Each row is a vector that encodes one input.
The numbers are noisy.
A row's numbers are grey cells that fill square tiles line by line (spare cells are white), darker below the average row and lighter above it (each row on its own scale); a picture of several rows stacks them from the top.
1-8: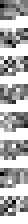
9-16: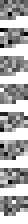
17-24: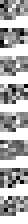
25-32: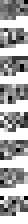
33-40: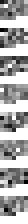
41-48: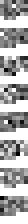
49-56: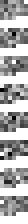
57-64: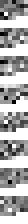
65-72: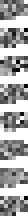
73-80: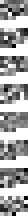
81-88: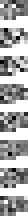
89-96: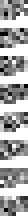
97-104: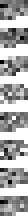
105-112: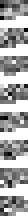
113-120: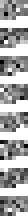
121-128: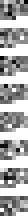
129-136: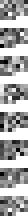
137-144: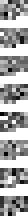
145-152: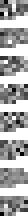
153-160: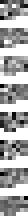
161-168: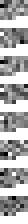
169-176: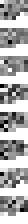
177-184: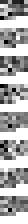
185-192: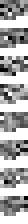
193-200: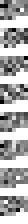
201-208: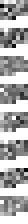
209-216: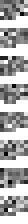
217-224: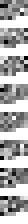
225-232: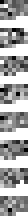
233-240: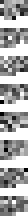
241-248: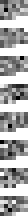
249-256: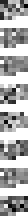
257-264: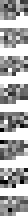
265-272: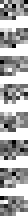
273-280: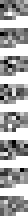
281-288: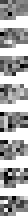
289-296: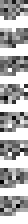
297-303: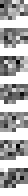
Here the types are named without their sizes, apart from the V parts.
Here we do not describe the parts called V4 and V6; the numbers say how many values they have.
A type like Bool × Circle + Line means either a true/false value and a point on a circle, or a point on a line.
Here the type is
(Bool × Bool × Bool + V4) × Label × V6.
